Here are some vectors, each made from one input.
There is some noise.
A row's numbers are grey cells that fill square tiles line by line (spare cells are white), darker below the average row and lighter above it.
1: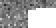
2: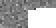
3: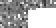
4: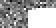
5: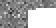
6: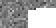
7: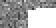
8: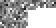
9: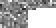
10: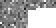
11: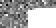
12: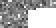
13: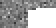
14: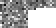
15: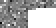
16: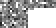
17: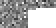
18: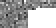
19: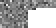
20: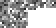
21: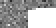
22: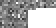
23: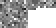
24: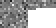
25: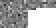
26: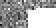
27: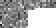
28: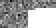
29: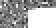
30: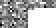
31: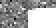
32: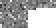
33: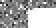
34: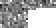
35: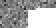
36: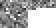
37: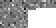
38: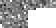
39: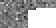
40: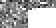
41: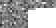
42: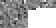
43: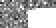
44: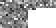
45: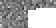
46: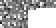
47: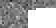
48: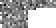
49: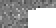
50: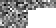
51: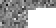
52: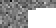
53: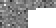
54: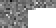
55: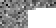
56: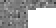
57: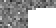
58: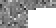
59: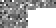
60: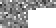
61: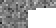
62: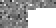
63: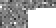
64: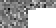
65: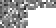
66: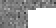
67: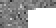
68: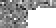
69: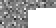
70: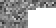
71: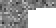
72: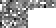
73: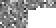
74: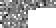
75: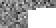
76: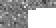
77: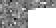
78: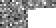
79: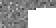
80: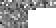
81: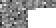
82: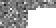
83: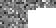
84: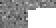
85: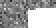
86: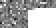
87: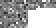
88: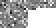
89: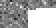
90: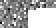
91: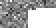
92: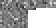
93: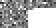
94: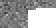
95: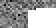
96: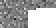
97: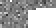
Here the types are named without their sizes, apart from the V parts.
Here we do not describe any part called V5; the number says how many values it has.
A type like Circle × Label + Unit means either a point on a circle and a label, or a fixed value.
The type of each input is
Bool × Bool × Bool × (Circle + Unit) × V5.
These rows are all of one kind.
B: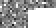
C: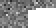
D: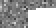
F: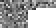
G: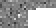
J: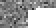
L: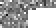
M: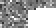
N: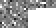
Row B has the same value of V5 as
D, L and M.
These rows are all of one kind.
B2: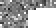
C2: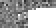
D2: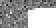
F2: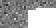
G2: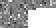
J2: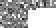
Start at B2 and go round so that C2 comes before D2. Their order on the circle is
B2, F2, C2, G2, D2, J2.
